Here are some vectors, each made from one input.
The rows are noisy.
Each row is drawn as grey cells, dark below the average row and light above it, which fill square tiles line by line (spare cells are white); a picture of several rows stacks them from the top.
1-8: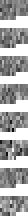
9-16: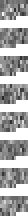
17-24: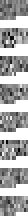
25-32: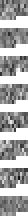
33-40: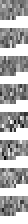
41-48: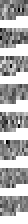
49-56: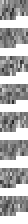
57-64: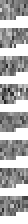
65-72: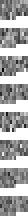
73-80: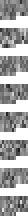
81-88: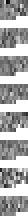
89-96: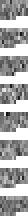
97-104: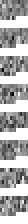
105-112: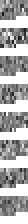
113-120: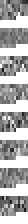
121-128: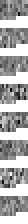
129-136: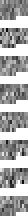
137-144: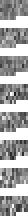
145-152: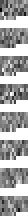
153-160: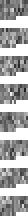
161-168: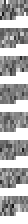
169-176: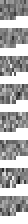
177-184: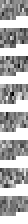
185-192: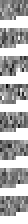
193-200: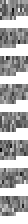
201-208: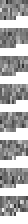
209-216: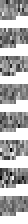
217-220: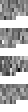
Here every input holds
one of 6 labels, together with either a point on a 7-point line, or a point on a 14-point line.
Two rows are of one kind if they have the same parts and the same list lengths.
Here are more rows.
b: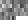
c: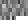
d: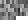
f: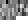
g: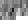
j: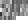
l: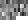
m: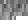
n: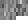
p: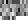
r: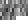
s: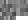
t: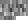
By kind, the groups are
b, c, p
d, f, g, j, l, m, n, r, s, t

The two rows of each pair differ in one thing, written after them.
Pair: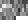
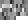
the place on the 7-point line
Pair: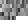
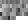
the label
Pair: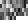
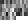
the place on the 7-point line
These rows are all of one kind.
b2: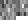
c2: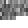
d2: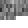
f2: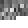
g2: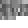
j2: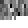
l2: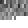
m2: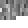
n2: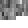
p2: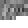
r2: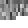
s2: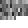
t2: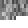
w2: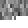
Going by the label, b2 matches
f2, r2 and t2.
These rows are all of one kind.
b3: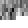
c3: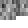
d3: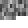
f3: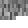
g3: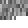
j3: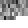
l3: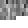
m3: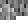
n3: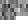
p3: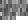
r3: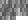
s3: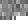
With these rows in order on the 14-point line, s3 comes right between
b3 and p3.
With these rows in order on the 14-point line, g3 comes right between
p3 and r3.
